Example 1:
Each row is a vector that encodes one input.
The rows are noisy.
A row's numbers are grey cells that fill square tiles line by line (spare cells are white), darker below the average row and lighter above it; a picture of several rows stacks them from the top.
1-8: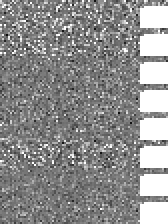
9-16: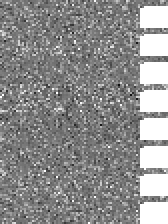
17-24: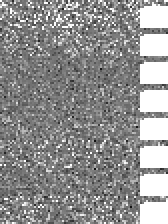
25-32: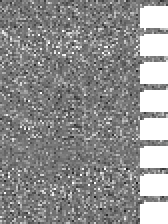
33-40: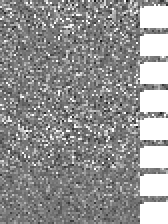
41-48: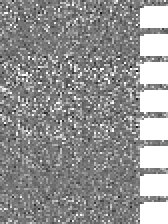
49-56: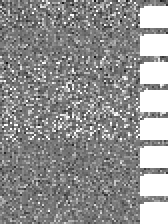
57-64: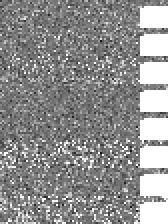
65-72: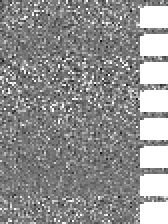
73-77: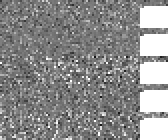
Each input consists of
a point on an 8-point line.
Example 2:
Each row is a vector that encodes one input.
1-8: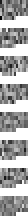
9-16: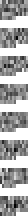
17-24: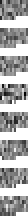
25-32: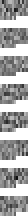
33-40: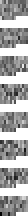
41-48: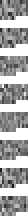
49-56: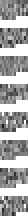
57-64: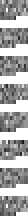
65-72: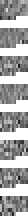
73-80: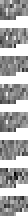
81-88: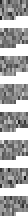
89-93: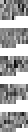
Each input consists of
a node of a 9-node tree.
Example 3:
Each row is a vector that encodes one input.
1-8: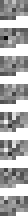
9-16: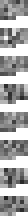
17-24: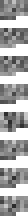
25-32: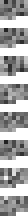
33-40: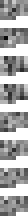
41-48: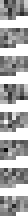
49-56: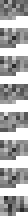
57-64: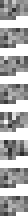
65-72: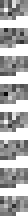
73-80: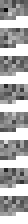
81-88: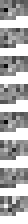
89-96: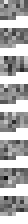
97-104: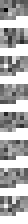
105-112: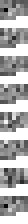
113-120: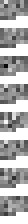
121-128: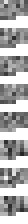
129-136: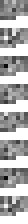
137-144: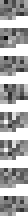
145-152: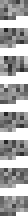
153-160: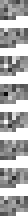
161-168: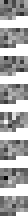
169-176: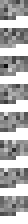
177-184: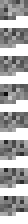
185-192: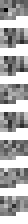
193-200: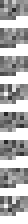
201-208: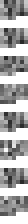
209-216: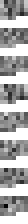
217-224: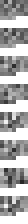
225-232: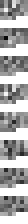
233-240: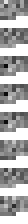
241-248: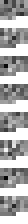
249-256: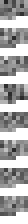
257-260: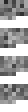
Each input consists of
a point on a 9-point line.
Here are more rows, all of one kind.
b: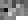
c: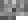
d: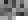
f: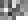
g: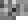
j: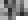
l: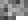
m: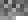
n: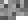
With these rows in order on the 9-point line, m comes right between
b and d.
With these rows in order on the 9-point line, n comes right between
c and l.
